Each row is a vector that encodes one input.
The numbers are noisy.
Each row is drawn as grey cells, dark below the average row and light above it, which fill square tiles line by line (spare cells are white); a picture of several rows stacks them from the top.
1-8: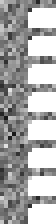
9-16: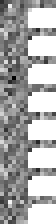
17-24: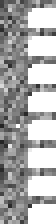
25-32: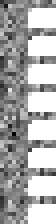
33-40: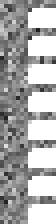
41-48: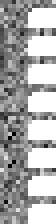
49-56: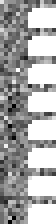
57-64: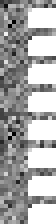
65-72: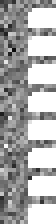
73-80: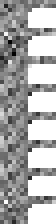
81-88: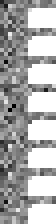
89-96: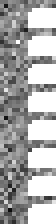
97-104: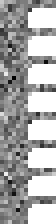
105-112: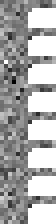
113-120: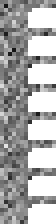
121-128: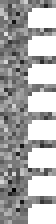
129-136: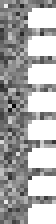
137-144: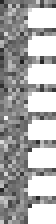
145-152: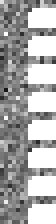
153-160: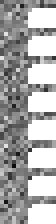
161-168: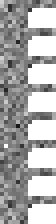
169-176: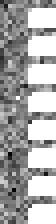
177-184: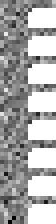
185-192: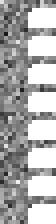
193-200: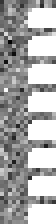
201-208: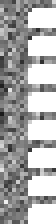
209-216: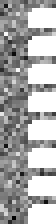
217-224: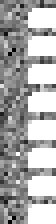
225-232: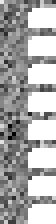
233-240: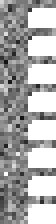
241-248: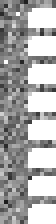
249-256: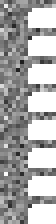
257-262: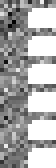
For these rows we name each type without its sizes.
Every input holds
a point on a line, together with either a fixed value, or a node of a tree.
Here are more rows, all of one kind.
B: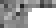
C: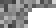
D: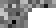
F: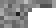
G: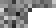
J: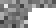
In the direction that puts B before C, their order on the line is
J, D, F, G, B, C.
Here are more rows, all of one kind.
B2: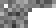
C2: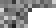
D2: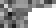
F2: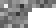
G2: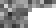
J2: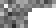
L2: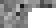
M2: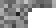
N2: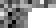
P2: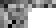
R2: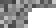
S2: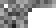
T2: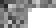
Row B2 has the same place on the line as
F2 and S2.
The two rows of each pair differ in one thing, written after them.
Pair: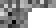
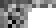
the place on the line
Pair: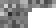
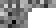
the node of the tree
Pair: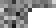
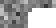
the node of the tree
